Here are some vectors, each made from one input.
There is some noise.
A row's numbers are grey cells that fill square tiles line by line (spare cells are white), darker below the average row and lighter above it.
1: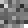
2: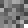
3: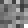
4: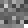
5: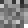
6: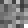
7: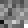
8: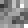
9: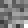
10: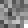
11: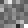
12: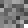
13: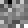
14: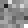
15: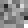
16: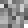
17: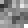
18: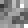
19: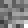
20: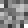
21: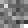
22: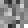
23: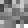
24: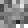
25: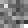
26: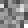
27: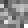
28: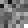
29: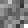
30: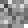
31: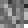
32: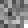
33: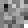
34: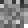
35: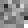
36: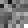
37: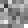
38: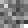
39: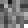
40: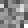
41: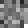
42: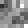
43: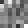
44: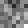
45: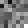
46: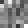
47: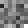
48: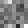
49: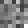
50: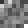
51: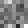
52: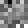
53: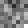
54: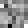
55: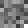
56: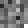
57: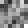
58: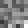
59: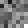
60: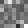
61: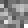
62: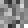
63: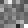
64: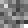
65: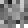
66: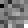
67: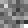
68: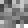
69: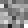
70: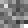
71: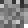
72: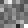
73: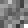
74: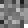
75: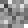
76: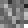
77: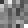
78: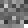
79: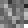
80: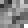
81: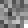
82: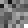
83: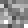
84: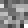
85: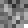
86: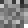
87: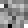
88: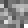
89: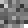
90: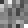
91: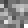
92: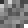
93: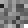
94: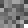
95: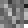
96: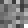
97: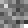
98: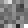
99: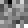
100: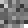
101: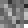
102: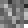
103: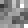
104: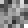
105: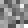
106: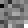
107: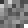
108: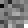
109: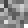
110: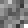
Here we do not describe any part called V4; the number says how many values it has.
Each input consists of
a point on a 6-point line, together with either a point on a 6-point circle, or a value of V4.
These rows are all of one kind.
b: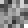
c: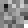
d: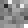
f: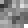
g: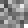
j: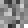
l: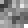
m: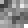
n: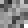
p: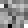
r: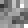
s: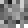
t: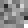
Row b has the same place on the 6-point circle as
c and p.
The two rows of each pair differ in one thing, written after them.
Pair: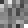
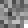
the value of V4
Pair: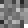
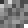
the value of V4
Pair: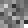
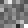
the place on the 6-point line
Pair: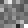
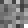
the value of V4
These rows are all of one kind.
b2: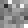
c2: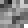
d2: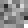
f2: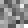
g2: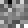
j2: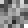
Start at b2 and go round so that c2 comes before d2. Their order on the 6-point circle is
b2, f2, c2, g2, j2, d2.
